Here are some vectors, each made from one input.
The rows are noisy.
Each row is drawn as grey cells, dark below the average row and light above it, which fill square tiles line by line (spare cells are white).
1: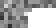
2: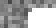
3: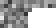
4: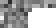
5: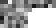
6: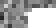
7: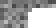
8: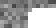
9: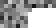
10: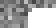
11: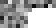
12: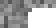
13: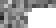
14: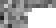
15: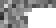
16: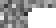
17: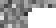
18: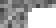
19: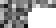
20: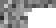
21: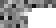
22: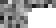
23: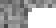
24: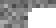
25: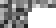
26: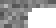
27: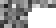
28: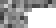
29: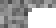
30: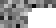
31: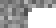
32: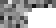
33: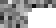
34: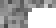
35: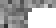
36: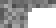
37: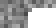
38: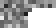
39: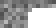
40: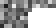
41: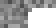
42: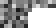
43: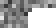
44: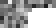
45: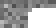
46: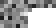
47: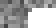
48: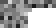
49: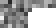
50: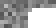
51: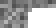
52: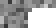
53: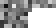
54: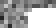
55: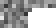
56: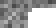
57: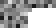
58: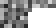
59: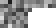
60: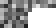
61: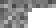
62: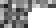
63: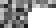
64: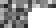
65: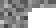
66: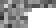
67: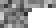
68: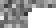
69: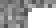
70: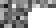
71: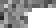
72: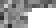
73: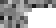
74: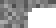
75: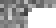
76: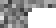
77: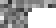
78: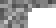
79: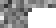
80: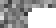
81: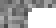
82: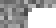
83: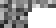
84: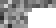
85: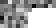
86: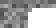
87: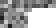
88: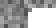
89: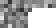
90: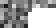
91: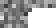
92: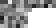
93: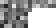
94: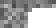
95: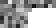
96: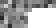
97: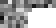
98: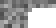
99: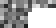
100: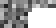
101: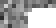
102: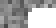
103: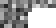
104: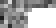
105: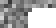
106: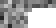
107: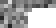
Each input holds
a point on a 6-point line.
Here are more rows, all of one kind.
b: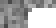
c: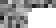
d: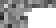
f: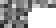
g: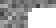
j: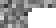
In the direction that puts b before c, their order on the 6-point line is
f, j, b, g, d, c.
